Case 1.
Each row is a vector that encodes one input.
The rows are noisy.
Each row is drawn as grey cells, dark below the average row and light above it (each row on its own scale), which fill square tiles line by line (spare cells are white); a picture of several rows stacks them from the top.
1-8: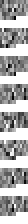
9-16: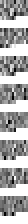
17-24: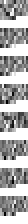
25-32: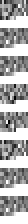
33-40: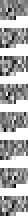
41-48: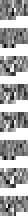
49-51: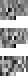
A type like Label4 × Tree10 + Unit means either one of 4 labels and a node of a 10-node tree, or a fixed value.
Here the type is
Line7 + Tree7.
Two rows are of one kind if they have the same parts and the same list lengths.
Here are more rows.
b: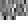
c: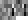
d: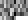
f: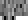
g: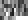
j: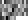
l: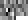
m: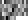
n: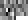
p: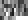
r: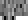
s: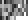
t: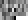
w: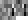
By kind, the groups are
b, d, f, l, n, r, t
c, g, j, m, p, s, w

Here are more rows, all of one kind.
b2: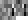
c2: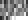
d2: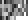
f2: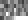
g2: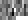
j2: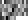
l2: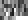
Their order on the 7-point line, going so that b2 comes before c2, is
g2, b2, l2, f2, c2, d2, j2.
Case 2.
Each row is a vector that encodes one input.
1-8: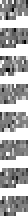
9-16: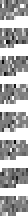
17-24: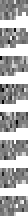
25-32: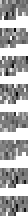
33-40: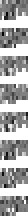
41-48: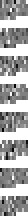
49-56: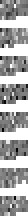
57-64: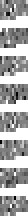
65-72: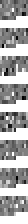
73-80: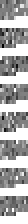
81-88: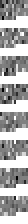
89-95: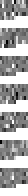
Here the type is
Bool × Bool × Bool × Label9.
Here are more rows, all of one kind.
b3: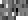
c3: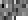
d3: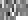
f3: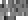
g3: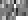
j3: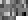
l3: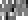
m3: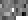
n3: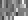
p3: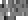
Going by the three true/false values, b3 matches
f3, j3, m3 and p3.
